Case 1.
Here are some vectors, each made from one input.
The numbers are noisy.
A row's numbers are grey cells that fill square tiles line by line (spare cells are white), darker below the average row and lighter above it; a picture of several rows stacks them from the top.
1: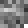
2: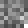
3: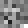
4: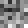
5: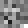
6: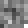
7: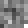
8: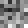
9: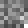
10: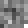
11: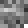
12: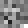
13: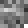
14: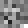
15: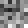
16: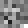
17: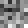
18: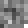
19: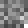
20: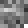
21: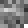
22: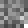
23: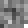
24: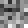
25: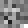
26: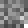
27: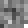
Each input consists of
a point on a 5-point line.
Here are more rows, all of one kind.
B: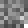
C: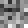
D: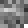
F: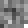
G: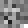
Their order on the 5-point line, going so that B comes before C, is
G, D, B, F, C.
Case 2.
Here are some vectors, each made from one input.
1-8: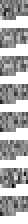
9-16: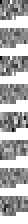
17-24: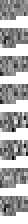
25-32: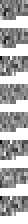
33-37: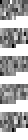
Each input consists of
a point on a 6-point line.
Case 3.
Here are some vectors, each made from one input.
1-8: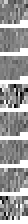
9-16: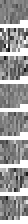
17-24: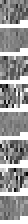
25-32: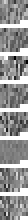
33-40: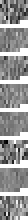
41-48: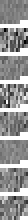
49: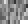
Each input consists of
a point on a 6-point line.
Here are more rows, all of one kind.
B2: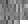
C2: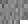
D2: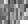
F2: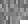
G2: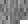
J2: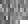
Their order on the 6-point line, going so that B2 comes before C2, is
B2, D2, J2, F2, C2, G2.
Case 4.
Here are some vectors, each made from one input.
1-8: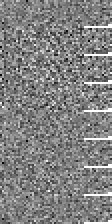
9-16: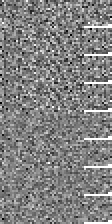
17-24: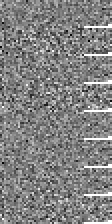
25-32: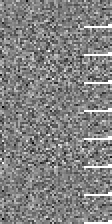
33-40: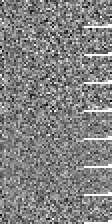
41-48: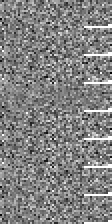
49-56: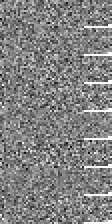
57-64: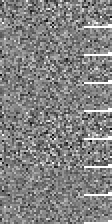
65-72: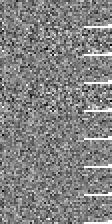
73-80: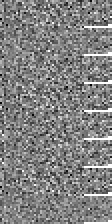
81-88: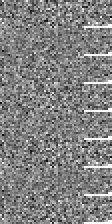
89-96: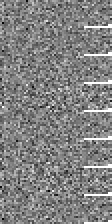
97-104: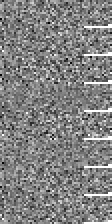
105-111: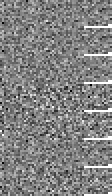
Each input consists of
a point on an 8-point line.
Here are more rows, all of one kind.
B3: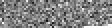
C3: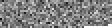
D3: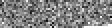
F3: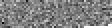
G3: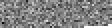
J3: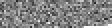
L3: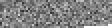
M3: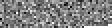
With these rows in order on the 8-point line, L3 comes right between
F3 and J3.
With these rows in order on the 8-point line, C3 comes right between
G3 and M3.
